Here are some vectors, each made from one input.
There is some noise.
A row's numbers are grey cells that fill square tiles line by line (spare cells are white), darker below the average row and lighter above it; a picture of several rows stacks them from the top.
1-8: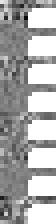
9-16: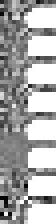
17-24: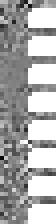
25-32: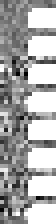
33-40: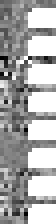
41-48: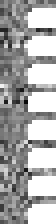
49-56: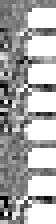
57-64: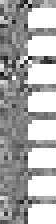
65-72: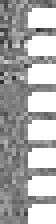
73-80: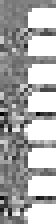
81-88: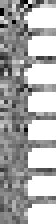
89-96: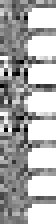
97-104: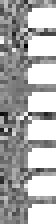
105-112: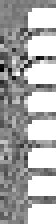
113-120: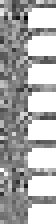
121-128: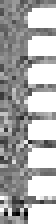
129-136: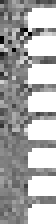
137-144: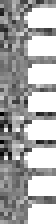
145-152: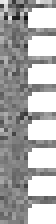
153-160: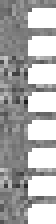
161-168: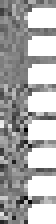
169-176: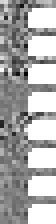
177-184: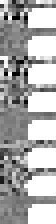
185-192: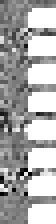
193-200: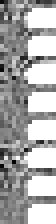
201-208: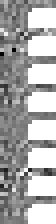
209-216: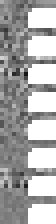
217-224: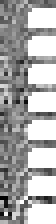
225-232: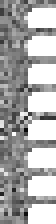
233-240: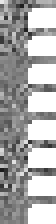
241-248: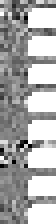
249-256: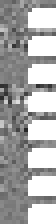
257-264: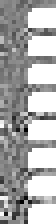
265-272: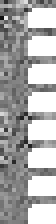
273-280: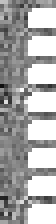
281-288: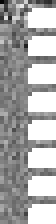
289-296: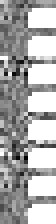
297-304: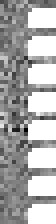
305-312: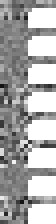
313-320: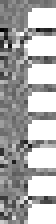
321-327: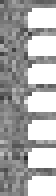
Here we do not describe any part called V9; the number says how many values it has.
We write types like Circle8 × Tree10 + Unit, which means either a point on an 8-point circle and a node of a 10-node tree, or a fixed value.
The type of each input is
List2(Bool × (Line8 + V9)).
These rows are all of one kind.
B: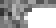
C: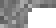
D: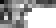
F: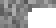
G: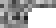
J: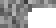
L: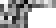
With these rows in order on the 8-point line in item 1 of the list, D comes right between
C and L.
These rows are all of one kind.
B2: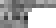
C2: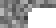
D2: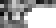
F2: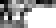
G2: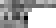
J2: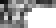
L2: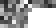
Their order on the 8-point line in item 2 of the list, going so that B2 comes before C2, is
L2, G2, B2, C2, J2, D2, F2.
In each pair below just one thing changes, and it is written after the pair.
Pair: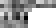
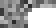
the place on the 8-point line in item 1 of the list
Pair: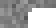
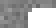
the value of V9 in item 2 of the list
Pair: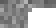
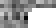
the true/false value in item 1 of the list
